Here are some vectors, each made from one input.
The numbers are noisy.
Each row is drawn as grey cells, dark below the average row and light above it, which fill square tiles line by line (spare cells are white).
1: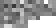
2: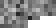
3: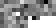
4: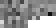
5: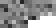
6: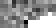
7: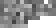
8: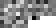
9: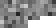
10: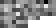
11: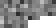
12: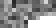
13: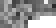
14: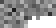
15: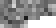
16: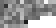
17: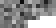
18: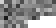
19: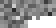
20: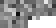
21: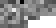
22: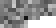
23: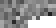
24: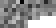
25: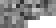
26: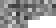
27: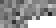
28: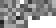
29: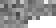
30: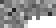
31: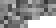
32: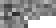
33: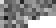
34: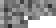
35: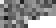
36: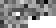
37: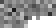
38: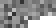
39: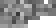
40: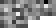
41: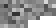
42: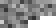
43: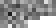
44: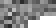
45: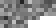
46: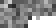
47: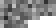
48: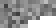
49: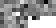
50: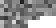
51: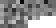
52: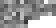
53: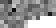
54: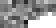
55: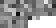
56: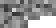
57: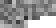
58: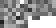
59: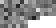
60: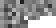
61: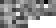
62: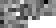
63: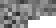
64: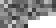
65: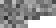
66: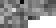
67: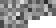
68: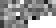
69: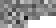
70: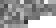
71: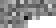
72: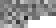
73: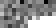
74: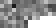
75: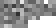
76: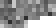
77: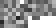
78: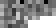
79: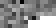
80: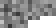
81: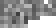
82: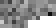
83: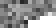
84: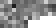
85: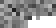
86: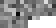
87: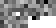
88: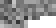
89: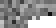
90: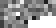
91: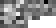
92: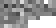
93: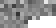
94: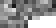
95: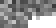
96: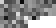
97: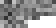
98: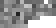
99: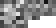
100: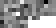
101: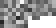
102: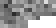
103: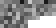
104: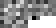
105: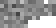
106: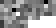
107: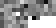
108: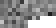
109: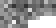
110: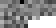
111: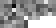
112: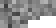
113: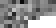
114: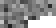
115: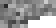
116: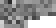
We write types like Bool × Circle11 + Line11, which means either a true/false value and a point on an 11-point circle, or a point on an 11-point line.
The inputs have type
Line10 × List2(Line9).
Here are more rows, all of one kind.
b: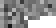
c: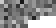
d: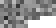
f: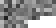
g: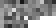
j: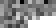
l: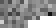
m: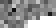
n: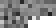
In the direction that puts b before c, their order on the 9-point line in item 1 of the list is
j, g, b, c, n, f, d, l, m.
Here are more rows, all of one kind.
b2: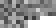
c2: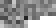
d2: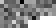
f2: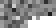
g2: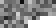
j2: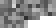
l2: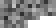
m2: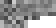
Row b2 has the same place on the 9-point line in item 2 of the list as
d2 and j2.
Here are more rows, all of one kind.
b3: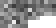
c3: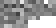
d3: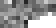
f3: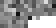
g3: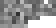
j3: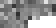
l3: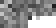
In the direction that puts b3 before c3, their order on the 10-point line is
b3, l3, f3, g3, d3, j3, c3.
